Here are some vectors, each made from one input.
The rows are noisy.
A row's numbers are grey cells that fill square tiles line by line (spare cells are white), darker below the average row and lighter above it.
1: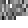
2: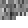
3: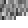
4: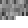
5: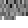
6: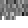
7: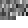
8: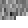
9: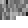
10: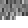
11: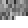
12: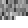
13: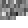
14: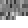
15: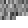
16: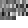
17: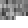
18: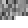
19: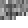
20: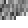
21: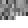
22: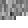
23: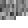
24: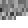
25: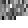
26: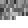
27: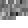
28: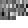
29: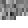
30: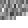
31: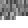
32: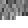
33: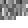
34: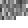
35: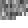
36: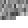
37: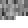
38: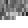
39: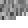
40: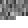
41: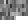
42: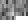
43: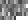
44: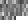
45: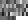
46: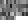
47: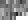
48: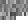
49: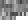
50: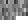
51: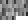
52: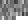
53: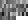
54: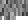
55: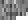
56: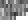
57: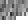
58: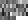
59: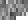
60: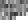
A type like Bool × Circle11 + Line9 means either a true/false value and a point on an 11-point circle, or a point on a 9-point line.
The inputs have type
Bool × (Tree8 + Unit).
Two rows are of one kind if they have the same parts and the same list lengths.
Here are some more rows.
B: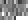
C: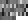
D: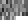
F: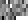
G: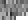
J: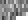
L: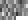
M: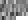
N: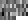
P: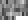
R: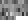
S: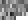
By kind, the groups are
B, D, G, J, L, M, P, R, S
C, F, N

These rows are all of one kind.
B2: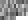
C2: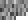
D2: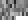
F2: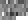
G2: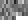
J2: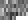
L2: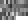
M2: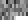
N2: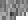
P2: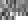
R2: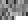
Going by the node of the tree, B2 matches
D2, M2, P2 and R2.
